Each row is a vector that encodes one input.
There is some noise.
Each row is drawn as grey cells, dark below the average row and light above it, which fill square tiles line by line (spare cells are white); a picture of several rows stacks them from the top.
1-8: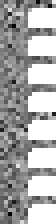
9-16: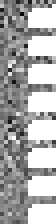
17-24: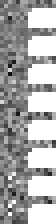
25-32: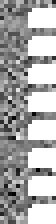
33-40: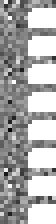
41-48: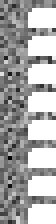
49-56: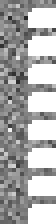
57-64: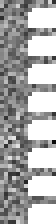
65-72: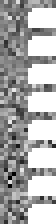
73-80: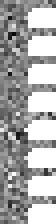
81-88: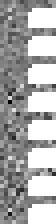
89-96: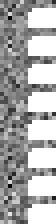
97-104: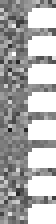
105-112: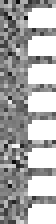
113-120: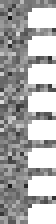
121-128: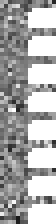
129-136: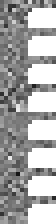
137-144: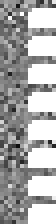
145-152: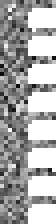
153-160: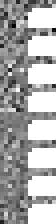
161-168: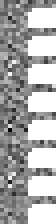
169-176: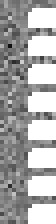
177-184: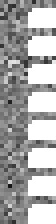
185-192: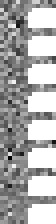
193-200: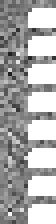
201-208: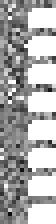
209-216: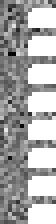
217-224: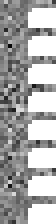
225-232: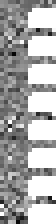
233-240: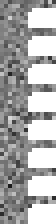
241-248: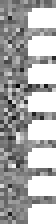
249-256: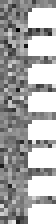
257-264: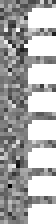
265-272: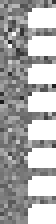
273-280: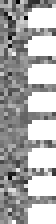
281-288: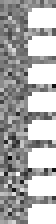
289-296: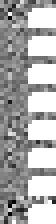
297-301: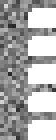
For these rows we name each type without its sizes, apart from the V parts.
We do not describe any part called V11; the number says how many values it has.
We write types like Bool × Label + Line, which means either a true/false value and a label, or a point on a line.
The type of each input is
List(Bool × V11).
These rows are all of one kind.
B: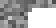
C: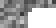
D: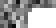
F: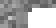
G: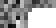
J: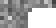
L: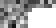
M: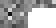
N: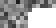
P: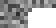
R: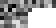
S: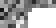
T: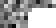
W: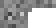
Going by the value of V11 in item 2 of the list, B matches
C, D and S.
